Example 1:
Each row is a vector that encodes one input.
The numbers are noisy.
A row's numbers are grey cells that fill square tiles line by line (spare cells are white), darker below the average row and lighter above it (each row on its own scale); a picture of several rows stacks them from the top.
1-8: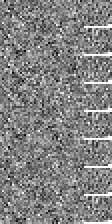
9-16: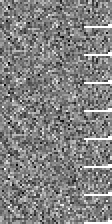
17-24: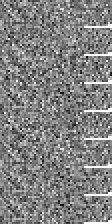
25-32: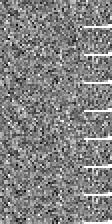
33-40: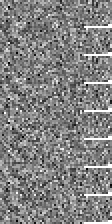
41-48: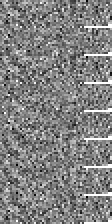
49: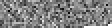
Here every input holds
three true/false values.
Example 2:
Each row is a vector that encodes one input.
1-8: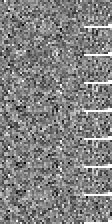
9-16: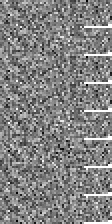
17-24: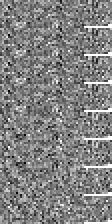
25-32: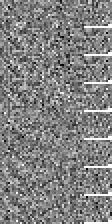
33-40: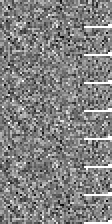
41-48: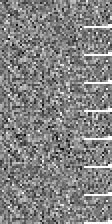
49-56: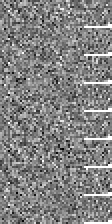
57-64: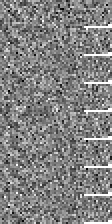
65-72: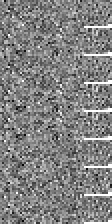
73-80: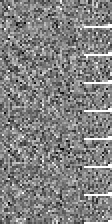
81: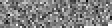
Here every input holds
three true/false values.
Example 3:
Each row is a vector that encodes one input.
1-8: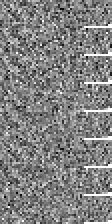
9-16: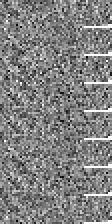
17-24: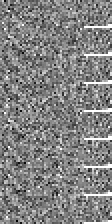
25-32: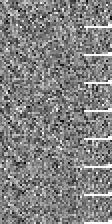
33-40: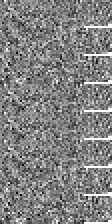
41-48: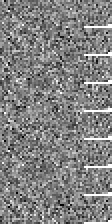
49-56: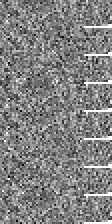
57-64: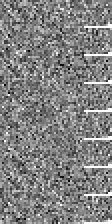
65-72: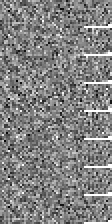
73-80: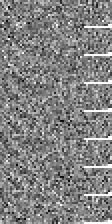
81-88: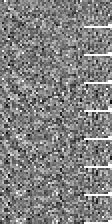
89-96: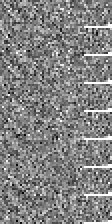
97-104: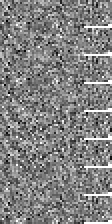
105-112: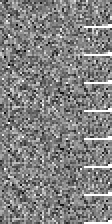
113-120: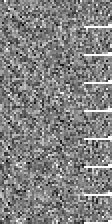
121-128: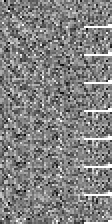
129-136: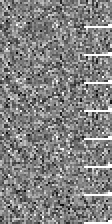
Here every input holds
three true/false values.
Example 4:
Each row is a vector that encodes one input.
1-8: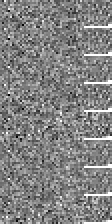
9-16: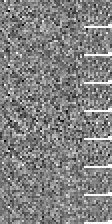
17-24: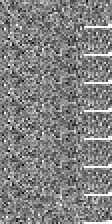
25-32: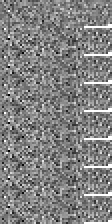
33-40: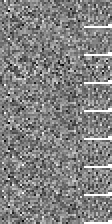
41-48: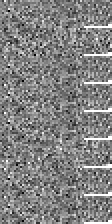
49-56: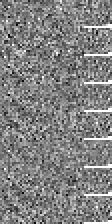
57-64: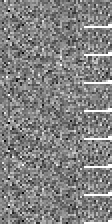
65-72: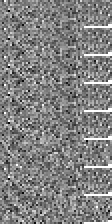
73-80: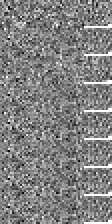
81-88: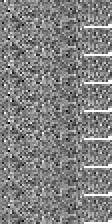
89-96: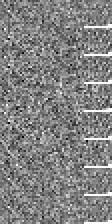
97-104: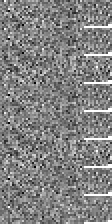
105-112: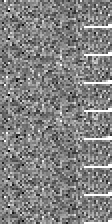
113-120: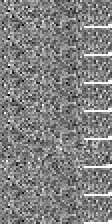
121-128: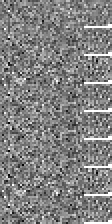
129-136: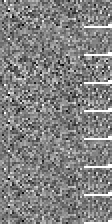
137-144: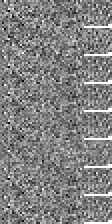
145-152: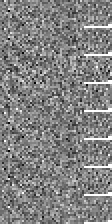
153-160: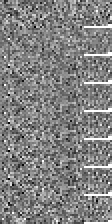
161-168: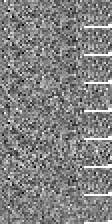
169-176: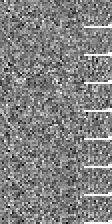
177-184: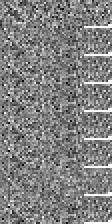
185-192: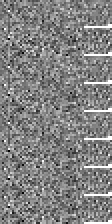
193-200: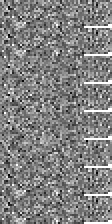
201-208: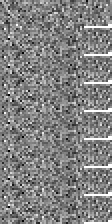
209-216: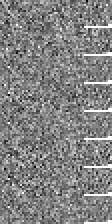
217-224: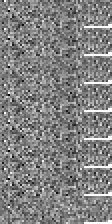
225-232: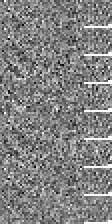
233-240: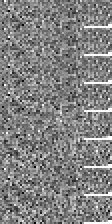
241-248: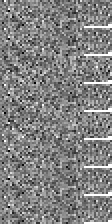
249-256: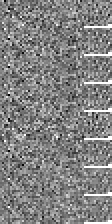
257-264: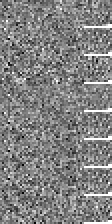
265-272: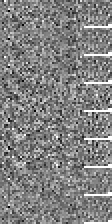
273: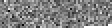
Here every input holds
three true/false values.
